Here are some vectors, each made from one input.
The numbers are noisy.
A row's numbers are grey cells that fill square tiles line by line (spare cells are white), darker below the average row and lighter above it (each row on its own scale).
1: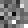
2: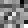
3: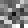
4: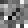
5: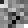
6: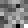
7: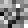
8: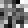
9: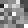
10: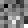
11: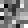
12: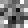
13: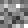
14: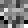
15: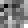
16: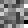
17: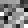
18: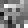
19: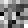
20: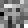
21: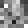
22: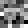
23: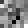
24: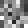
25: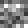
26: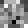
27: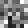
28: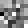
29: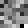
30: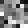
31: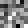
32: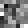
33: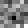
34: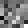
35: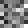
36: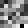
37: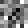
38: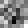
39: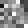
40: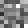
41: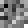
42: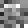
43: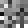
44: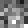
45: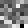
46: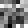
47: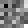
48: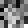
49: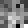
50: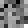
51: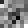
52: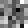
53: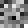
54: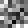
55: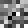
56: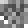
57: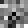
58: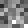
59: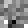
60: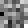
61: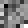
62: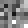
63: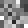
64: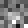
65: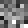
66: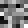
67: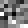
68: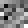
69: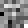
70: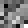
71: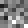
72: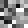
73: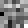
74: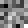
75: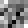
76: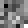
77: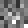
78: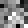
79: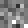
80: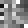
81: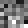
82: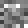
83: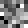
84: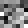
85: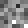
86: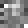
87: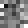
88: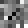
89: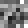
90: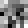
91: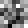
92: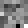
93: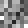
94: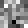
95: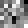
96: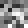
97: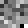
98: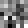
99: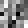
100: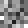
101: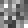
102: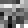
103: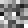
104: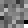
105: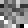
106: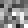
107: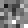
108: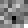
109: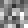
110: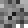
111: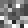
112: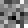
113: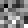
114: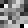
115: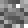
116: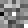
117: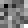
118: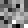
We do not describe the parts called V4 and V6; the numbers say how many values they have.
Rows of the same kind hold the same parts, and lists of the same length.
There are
3 kinds of row.
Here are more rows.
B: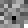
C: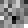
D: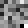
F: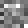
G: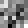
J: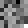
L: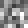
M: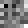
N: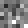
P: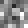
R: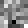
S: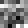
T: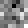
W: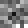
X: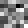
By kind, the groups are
B, C, D, F, G, R, S, W
J, M, N, X
L, P, T

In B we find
one of 5 labels and a true/false value.
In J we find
a value of V4 and a value of V6.
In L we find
a fixed value.
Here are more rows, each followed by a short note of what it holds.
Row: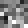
a value of V4 and a value of V6
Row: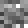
one of 5 labels and a true/false value
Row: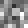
a fixed value
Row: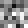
a fixed value
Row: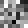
one of 5 labels and a true/false value
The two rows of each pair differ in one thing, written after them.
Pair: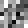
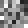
the true/false value
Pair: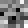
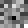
the true/false value
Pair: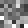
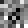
the true/false value
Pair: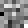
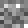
the true/false value
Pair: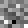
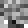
the true/false value
